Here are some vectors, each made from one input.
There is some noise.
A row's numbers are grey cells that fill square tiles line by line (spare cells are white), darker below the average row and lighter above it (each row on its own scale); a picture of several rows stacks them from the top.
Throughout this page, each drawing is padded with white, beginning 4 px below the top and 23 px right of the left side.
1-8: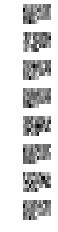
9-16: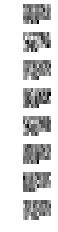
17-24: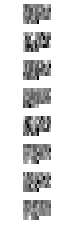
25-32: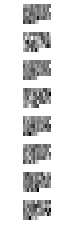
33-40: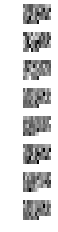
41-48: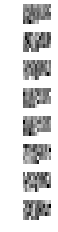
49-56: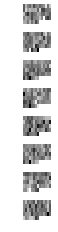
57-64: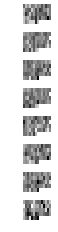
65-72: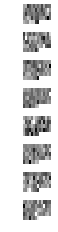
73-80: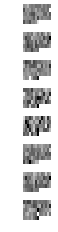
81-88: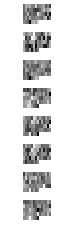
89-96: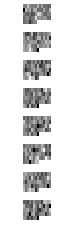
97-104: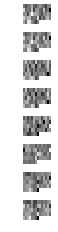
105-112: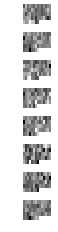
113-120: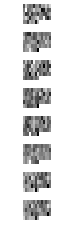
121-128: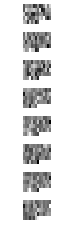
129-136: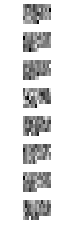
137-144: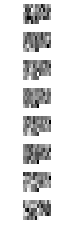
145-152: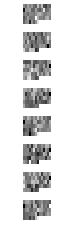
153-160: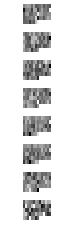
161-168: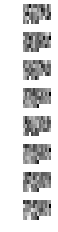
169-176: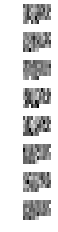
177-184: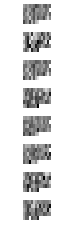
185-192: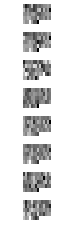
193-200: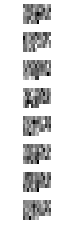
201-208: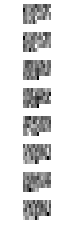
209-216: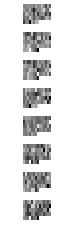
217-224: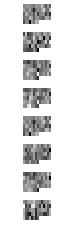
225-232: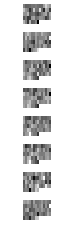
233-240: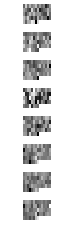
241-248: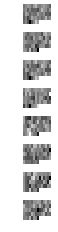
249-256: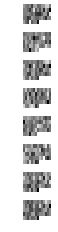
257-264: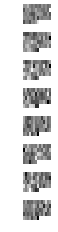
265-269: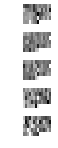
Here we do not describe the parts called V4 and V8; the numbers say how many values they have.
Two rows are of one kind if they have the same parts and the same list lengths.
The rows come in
2 kinds.
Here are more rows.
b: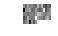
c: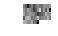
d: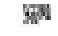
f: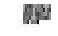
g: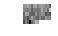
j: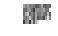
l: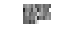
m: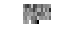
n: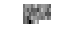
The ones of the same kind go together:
b, g, j, l, n
c, d, f, m

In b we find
a point on a 5-point line and a value of V4.
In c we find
a point on a 9-point line, a value of V4 and a value of V8.
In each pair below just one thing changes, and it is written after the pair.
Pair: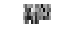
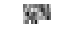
the value of V4
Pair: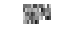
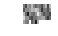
the place on the 9-point line
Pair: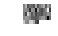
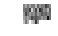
the place on the 9-point line
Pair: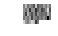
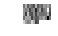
the place on the 9-point line
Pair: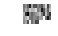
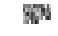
the value of V8
